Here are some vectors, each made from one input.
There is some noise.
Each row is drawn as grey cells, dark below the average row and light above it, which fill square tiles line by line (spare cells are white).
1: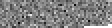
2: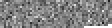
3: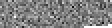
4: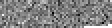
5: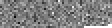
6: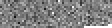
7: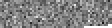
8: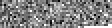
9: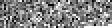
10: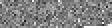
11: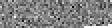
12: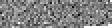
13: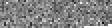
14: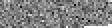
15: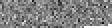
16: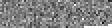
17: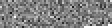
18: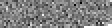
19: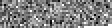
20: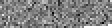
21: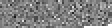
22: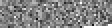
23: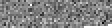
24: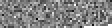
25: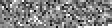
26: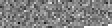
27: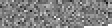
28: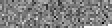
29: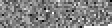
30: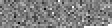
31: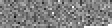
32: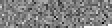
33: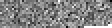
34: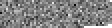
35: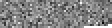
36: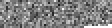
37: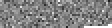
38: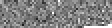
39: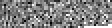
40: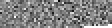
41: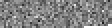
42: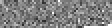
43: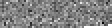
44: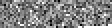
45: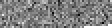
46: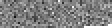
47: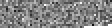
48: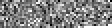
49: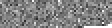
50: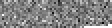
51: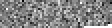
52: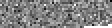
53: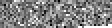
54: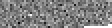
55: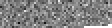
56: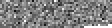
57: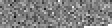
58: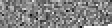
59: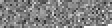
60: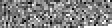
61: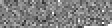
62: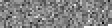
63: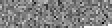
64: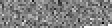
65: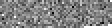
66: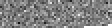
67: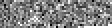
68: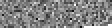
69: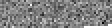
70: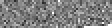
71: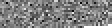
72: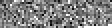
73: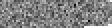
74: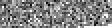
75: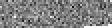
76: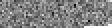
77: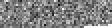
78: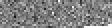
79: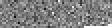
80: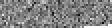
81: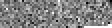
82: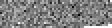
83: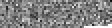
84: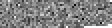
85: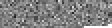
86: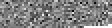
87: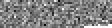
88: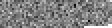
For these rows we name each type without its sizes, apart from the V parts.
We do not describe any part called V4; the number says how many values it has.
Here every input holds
a value of V4, together with either a label, or four true/false values.
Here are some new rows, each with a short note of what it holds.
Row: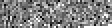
a label and a value of V4
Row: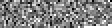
a label and a value of V4
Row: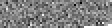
four true/false values and a value of V4
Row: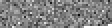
four true/false values and a value of V4
